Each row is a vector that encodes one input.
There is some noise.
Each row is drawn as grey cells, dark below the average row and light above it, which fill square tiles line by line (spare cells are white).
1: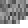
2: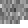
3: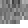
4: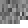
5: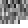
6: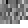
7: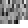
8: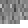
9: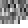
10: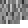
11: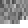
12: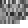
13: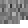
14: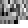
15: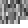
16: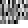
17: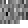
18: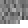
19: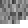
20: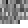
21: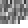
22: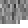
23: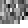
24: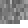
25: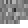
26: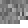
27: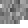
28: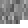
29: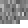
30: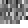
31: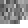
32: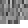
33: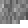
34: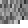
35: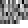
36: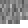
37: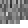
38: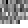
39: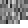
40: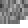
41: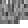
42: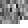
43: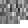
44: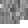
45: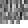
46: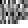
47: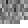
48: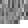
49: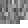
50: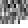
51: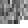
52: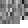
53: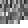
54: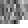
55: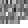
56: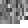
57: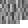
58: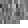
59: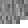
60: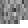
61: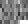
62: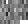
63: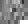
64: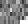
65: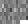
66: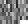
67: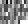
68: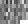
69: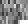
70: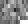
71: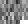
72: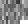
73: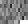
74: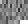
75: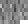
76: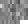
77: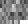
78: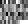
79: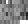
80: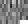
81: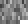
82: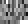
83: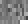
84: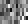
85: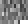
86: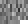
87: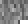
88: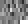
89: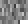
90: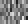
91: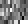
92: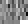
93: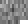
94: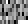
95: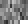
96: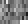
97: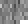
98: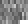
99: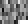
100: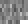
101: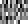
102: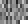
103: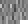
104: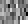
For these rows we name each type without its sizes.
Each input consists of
a node of a tree, together with either a point on a line, or three true/false values.
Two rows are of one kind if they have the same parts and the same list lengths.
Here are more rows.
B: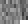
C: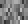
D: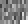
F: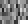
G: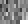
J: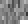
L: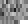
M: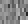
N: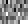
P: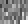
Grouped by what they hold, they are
B, C, F
D, G, J, L, M, N, P

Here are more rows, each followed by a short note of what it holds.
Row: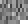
a point on a line and a node of a tree
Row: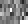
a node of a tree and three true/false values
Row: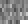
a node of a tree and three true/false values
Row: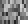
a node of a tree and three true/false values
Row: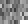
a node of a tree and three true/false values
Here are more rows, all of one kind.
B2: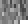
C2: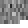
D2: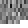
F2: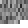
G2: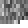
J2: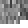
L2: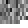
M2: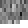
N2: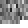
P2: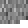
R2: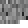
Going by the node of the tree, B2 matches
L2 and R2.
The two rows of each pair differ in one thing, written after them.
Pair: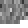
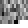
one of the three true/false values
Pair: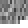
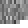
one of the three true/false values
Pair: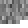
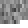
one of the three true/false values
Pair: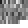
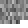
the node of the tree
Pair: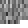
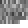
the node of the tree
